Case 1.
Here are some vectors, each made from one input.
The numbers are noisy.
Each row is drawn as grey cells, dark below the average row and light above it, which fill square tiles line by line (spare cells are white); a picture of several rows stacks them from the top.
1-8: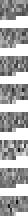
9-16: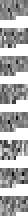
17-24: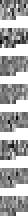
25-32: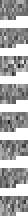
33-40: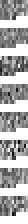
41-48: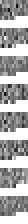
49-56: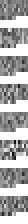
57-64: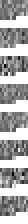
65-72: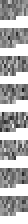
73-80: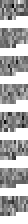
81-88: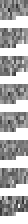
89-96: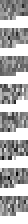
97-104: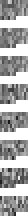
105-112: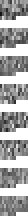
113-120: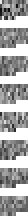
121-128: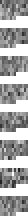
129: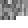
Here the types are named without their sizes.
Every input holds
a label.
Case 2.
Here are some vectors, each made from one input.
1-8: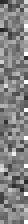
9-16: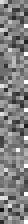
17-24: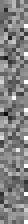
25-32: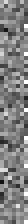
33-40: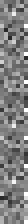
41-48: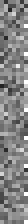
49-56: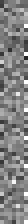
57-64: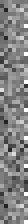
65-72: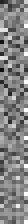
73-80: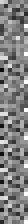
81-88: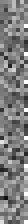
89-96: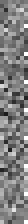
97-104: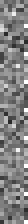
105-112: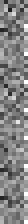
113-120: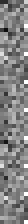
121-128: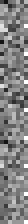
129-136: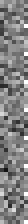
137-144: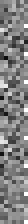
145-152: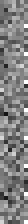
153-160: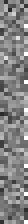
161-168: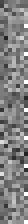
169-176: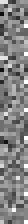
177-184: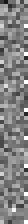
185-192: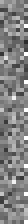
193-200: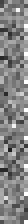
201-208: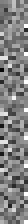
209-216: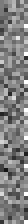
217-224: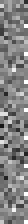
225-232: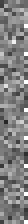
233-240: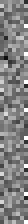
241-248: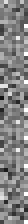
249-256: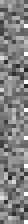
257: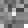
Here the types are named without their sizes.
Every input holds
a point on a line.
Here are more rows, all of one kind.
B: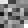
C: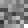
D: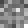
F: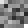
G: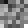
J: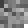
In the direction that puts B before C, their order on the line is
B, F, C, J, D, G.
